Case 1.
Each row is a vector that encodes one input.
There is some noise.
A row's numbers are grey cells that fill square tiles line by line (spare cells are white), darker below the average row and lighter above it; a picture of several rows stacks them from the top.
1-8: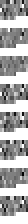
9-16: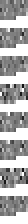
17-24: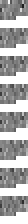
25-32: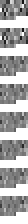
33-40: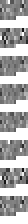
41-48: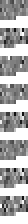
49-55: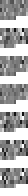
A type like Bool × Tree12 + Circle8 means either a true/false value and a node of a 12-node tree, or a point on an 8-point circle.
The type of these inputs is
Line3 × Line7 + Line6.
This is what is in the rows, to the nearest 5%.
About 65% of them hold a point on a 3-point line and a point on a 7-point line. The rest hold a point on a 6-point line.
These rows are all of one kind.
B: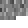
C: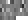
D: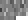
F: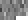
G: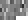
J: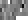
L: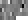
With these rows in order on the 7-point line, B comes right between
C and D.
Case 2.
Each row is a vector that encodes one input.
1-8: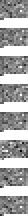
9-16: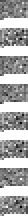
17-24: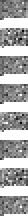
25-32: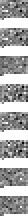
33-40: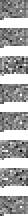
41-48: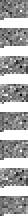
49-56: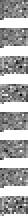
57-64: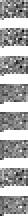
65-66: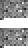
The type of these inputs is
Line4 × Line7 + Line6.
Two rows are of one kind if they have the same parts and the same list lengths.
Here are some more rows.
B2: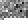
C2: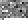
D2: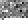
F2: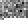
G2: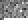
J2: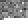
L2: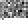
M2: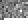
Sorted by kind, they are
B2, C2, D2, F2, L2
G2, J2, M2

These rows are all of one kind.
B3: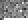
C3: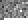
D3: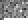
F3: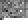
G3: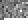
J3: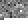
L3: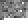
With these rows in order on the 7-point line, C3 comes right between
D3 and G3.
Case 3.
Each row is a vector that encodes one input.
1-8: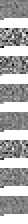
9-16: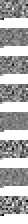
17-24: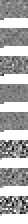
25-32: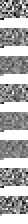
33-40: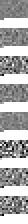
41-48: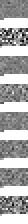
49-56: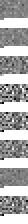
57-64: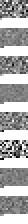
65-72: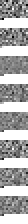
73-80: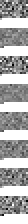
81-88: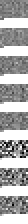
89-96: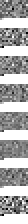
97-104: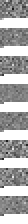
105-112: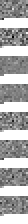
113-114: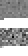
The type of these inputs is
Bool × Bool × Bool × Bool × (Circle14 + Unit).
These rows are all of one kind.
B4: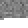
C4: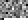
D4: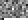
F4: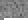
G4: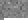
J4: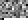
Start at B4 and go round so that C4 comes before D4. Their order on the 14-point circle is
B4, C4, F4, J4, D4, G4.
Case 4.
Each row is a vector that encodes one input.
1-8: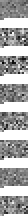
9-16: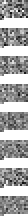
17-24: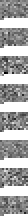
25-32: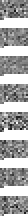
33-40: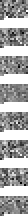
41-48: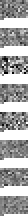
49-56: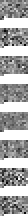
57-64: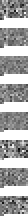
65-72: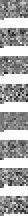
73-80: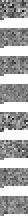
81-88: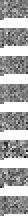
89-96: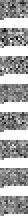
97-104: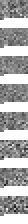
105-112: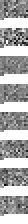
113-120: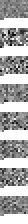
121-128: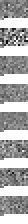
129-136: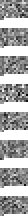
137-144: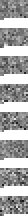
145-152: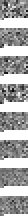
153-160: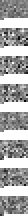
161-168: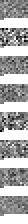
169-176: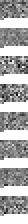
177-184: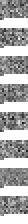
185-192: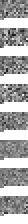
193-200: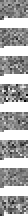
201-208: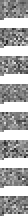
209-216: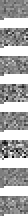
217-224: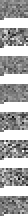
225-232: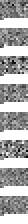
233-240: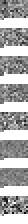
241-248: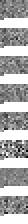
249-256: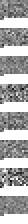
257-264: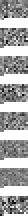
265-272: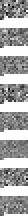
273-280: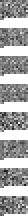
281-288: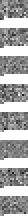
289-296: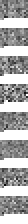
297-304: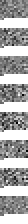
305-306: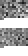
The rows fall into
2 kinds.
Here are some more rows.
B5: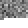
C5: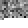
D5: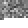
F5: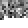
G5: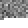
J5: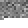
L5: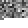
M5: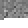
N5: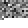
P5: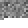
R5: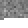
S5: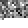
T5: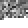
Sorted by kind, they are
B5, C5, F5, G5, L5, N5, S5
D5, J5, M5, P5, R5, T5

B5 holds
a node of an 8-node tree.
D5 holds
a point on a 17-point circle.
